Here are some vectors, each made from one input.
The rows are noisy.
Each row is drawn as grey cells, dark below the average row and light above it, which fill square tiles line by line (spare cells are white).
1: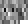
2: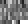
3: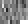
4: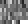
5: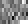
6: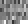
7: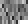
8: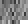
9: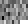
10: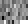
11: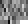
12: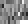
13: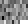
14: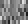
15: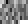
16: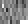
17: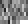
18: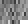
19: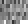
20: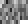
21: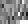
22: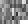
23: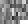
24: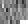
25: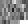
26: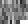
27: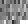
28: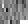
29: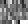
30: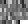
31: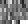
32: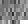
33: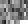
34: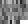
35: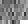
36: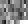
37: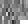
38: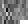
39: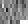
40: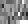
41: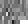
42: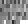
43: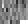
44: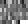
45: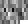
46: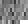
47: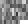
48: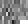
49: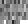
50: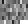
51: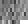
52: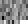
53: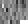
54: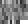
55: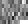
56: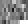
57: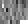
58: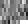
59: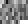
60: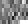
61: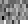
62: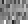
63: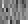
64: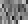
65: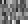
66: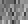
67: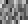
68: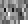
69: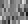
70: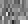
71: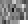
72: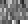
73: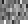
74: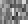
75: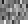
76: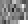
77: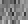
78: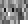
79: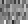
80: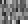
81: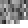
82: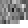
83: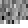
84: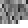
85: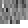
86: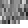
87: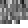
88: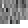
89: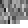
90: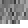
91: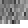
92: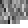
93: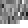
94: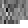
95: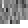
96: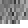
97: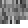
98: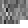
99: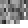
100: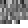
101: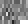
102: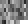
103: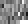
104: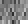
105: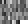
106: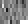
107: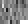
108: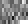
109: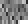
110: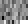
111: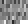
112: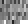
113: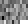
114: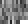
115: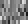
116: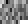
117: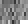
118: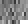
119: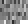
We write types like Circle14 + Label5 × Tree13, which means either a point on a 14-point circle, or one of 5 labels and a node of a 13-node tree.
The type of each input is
Line10 + Line11.
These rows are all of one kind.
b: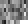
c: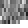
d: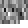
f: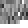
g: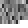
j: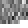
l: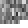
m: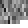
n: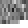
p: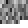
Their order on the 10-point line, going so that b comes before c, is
d, b, n, m, c, f, j, l, g, p.
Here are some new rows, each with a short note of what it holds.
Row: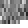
a point on a 10-point line
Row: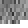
a point on an 11-point line
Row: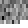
a point on an 11-point line
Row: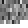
a point on an 11-point line
